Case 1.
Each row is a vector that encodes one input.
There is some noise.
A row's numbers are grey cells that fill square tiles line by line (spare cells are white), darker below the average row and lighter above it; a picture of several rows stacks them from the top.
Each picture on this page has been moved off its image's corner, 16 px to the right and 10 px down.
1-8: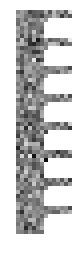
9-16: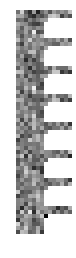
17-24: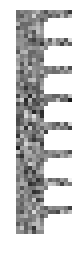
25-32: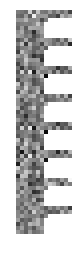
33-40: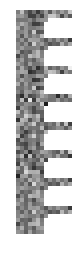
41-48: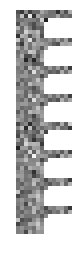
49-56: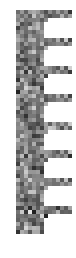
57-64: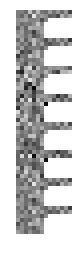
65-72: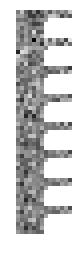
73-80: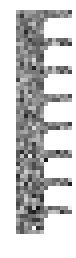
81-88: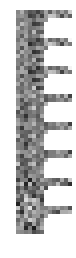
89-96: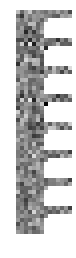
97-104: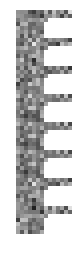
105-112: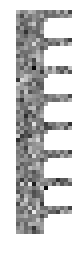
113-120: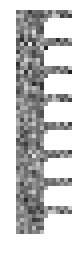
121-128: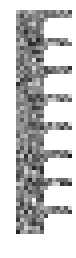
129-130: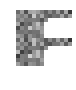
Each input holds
either a point on a 7-point line and a true/false value, or a point on an 8-point line.
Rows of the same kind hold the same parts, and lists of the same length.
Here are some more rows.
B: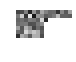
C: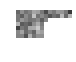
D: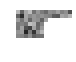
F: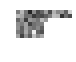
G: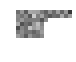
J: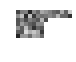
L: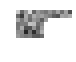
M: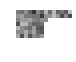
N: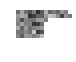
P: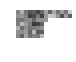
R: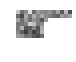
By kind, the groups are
B, F, J, M, N, P
C, D, G, L, R

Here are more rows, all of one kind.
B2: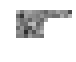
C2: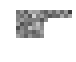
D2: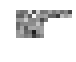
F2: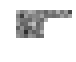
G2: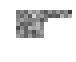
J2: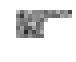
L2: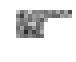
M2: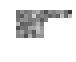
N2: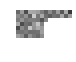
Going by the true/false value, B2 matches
F2, J2 and L2.
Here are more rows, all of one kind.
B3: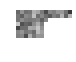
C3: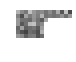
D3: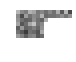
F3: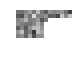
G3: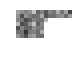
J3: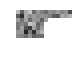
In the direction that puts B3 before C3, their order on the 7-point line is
B3, F3, J3, G3, D3, C3.
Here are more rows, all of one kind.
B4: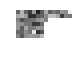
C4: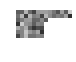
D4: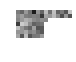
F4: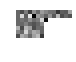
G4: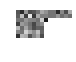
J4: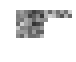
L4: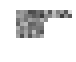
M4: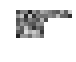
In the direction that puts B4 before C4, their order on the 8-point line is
B4, J4, L4, D4, C4, M4, G4, F4.
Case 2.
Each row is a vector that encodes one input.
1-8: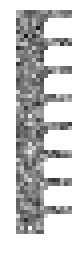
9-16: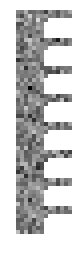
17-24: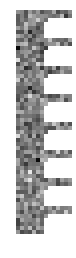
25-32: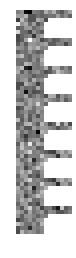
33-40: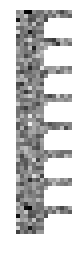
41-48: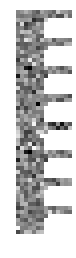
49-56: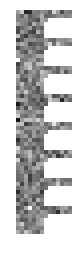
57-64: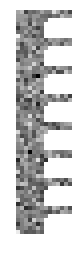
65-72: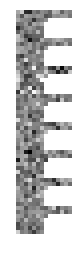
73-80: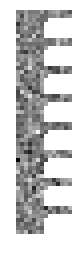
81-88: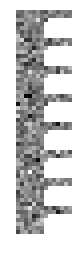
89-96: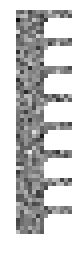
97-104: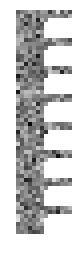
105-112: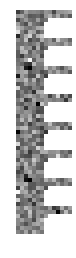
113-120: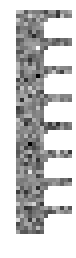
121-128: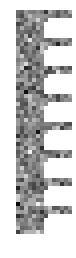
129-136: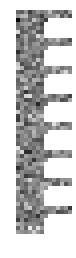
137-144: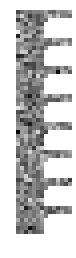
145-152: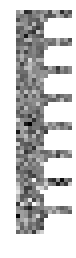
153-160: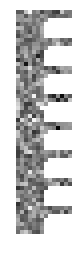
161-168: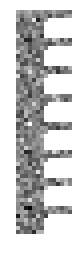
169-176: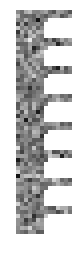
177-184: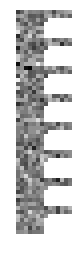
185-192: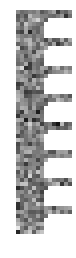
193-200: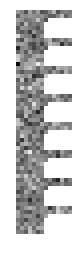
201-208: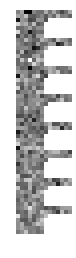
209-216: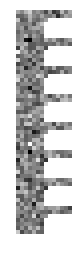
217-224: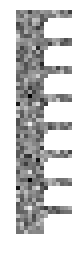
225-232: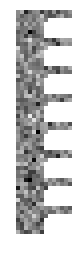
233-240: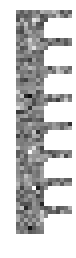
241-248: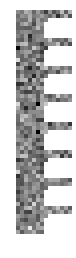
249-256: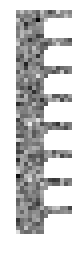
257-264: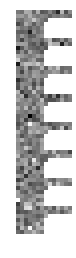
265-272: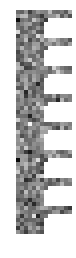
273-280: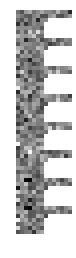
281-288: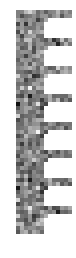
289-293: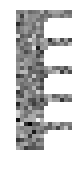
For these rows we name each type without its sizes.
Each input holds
a list of points on a line.
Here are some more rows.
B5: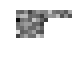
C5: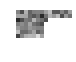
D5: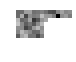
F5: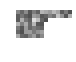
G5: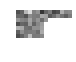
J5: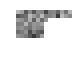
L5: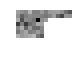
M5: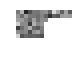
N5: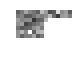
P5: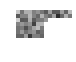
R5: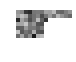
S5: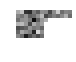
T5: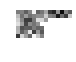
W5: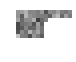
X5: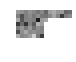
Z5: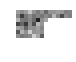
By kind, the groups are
B5, C5, R5
D5, G5, J5, P5
F5, L5, M5, N5, S5, W5, X5, Z5
T5

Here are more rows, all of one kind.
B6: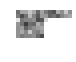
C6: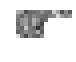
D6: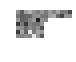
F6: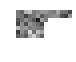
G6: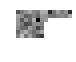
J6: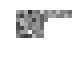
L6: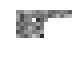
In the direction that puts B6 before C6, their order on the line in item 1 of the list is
G6, B6, F6, D6, L6, J6, C6.
